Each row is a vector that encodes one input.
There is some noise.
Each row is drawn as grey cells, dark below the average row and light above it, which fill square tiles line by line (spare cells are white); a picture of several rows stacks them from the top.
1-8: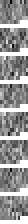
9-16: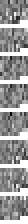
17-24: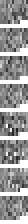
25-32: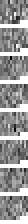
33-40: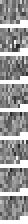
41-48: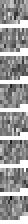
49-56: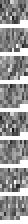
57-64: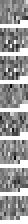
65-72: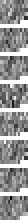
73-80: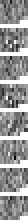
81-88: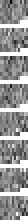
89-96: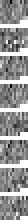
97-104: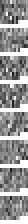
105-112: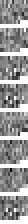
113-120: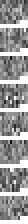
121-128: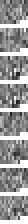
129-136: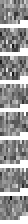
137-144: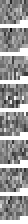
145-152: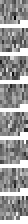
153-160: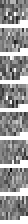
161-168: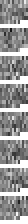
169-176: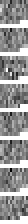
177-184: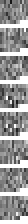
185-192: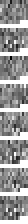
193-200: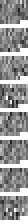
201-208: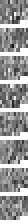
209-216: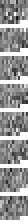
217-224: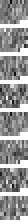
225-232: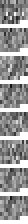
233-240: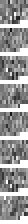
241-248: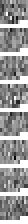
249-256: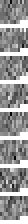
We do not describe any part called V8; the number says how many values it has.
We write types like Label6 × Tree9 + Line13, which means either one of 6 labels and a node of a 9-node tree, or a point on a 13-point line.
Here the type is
Line5 + Line7 × V8 + Line10.
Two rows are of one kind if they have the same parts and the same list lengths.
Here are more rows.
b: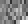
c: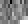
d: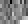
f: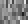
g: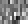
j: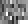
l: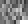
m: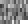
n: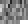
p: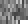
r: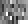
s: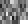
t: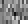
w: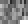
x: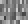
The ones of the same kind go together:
b, c, d, l, n, w
f, m, p, t, x
g, j, r, s

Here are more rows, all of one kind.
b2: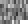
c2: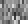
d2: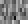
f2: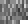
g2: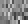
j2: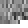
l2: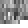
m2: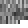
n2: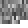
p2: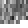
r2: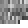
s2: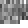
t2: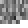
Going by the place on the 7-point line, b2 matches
d2 and n2.
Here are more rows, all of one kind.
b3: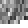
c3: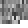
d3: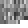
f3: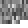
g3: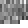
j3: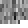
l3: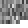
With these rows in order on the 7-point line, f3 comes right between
c3 and l3.
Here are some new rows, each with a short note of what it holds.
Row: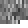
a point on a 7-point line and a value of V8
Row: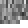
a point on a 7-point line and a value of V8
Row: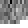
a point on a 10-point line
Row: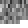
a point on a 10-point line
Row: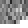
a point on a 10-point line
